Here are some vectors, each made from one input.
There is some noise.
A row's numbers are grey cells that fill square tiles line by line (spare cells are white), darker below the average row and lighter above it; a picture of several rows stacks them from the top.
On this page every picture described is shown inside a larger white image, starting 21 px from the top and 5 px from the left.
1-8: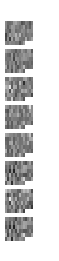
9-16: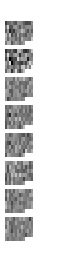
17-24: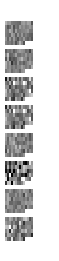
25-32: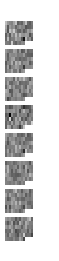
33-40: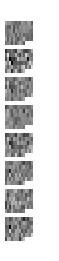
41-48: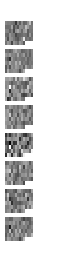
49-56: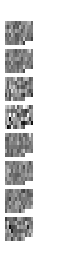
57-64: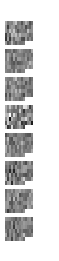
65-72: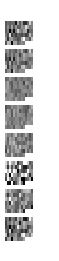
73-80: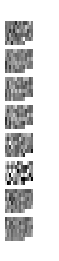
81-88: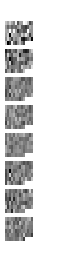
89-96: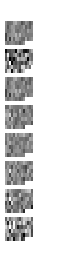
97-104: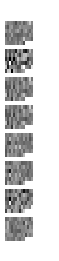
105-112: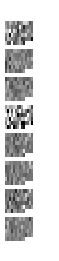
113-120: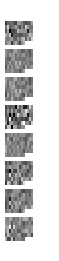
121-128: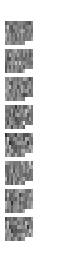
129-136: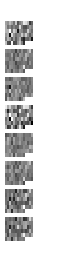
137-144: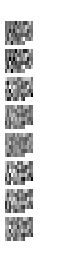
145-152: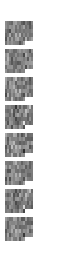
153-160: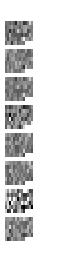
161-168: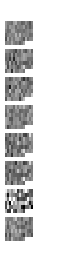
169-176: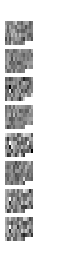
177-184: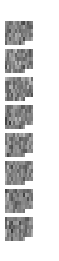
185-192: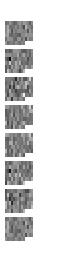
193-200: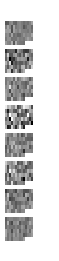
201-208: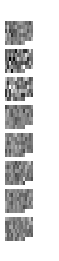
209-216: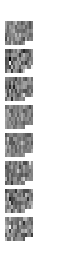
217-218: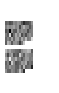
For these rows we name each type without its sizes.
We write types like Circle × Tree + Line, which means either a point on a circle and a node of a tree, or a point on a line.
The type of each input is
List(Circle) + Tree.
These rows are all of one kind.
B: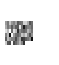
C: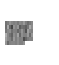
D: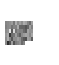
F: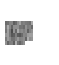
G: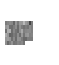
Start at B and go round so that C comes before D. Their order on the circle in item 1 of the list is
B, G, C, D, F.
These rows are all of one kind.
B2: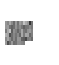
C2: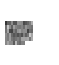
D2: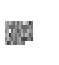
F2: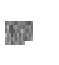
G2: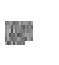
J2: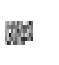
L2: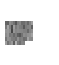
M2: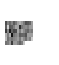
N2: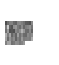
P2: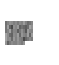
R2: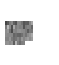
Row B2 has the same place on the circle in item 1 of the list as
D2, F2, J2 and N2.
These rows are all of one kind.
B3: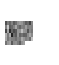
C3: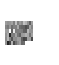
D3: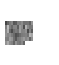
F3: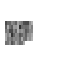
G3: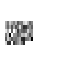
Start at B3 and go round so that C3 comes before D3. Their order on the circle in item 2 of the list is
B3, C3, F3, G3, D3.
